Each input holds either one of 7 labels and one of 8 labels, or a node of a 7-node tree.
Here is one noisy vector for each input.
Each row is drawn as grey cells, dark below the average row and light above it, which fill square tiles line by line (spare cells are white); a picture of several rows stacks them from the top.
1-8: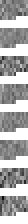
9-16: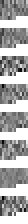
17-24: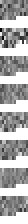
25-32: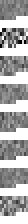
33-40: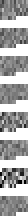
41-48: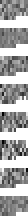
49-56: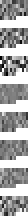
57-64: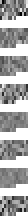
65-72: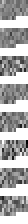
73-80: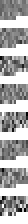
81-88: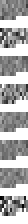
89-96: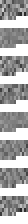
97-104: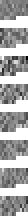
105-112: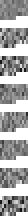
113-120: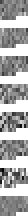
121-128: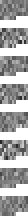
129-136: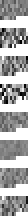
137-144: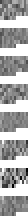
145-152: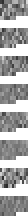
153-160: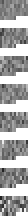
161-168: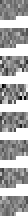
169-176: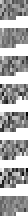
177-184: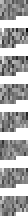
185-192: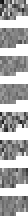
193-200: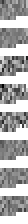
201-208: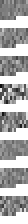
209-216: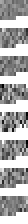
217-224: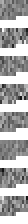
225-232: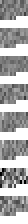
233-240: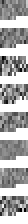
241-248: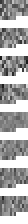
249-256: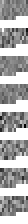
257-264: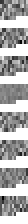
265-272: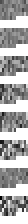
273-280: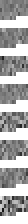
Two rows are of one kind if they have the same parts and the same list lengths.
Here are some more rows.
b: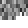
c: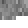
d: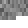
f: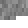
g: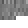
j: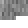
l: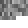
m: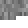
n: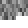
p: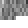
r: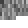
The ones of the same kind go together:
b, d, g, l, n, r
c, f, j, m, p

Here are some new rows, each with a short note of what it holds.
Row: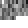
one of 7 labels and one of 8 labels
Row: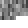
one of 7 labels and one of 8 labels
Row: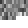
one of 7 labels and one of 8 labels
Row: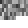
a node of a 7-node tree
